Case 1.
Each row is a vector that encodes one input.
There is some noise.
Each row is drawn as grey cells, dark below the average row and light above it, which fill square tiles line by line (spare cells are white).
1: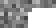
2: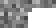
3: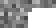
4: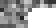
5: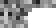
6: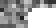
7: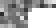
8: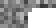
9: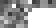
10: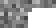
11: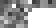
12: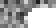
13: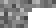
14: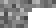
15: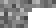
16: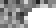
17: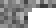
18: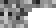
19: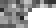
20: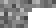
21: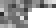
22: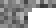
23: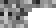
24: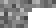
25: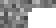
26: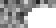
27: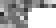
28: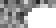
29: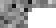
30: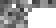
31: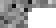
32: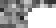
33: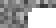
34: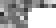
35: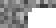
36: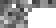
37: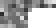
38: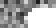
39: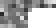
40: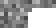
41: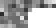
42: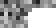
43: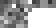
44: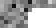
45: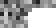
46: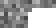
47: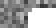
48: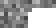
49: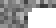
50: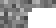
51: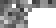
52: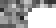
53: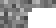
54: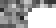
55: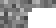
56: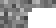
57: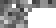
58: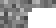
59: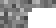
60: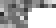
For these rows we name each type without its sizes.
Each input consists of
three true/false values.
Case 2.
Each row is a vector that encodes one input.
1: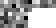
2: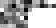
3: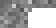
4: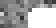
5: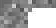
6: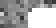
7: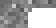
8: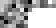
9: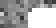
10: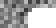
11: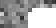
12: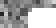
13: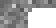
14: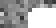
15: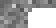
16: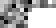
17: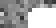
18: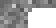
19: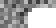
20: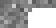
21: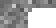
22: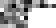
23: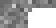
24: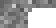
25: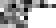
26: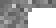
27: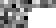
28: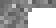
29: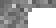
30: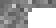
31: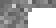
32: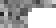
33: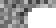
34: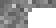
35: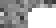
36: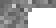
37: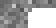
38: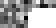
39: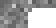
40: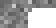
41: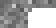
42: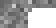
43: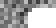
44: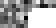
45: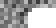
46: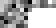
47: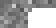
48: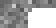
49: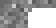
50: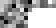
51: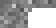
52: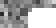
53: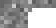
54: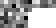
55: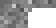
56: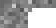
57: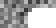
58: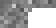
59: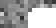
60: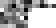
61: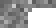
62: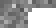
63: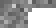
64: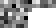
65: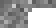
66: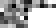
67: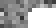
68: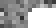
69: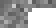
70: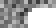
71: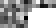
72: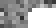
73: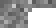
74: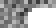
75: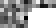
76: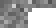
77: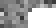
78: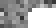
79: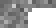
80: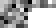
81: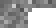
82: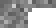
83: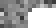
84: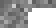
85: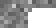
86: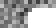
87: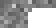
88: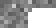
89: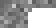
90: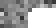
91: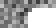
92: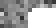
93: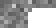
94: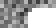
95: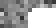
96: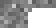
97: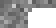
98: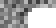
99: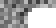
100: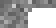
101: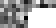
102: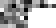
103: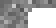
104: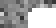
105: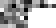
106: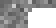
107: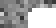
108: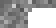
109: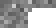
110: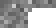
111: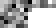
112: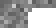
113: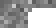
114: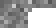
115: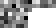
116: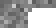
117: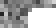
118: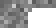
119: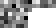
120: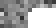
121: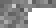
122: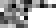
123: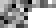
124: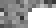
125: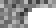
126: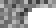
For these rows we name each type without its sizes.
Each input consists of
three true/false values.
